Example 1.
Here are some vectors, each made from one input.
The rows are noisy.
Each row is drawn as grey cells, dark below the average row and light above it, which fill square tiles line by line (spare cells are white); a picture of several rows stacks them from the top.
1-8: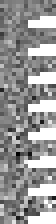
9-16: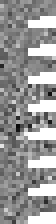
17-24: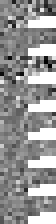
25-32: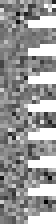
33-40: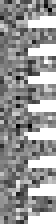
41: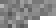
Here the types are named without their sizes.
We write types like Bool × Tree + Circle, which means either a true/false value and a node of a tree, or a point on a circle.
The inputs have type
Bool × Circle + Unit.
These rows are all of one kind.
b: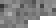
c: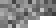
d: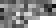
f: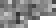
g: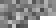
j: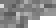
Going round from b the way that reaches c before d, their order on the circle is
b, f, g, j, c, d.
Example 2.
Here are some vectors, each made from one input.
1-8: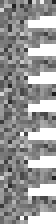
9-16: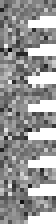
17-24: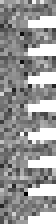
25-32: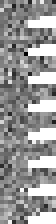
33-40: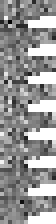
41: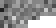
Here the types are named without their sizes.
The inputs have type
Bool × Bool × Bool + Line.
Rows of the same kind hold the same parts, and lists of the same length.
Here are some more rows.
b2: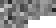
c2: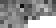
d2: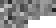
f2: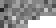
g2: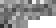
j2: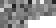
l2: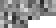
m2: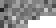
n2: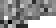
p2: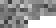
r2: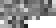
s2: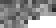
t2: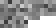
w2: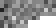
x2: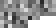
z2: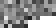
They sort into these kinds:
b2, c2, d2, f2, g2, j2, m2, p2, s2, t2, w2
l2, n2, r2, x2, z2

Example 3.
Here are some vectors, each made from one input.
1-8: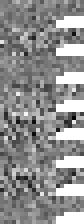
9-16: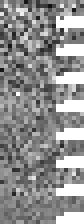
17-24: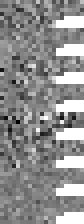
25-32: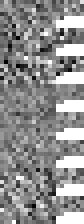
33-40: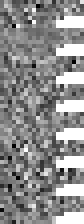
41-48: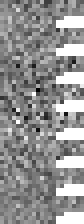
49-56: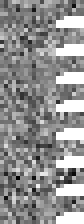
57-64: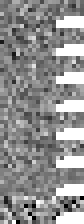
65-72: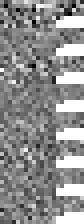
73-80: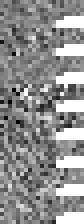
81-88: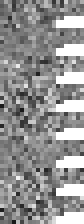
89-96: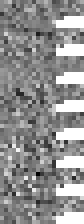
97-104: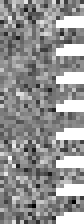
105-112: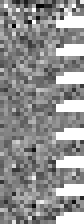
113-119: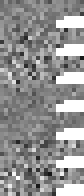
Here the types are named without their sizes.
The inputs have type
Line × Line + Tree + Unit.
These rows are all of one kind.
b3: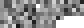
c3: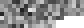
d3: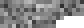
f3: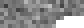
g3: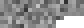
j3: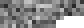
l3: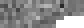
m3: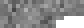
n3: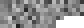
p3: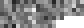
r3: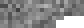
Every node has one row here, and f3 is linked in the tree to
c3 and j3.
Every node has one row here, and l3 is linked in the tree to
d3 and g3.
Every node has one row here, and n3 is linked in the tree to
j3.
